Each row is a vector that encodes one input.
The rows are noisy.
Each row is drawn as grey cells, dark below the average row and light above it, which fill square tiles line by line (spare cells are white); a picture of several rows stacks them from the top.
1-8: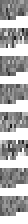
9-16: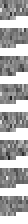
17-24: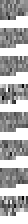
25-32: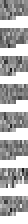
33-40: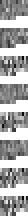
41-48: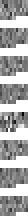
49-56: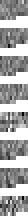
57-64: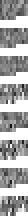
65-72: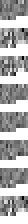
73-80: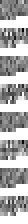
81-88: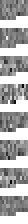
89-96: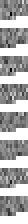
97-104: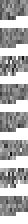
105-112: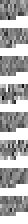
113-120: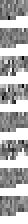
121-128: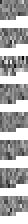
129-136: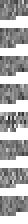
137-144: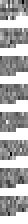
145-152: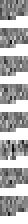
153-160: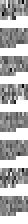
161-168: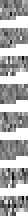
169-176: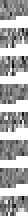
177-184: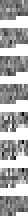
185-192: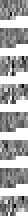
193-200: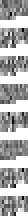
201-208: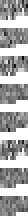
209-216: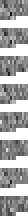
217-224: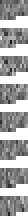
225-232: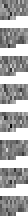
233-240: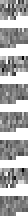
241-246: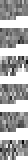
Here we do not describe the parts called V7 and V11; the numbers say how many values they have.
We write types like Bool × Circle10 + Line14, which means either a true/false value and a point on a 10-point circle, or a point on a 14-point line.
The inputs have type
Line9 × (Line9 + V7) + V11.
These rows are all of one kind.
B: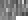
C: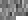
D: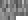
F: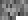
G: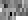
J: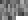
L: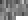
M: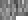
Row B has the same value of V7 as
C and G.
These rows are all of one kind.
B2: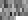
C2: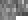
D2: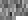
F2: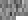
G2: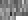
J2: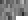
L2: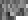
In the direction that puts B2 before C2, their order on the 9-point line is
B2, D2, F2, G2, C2, J2, L2.
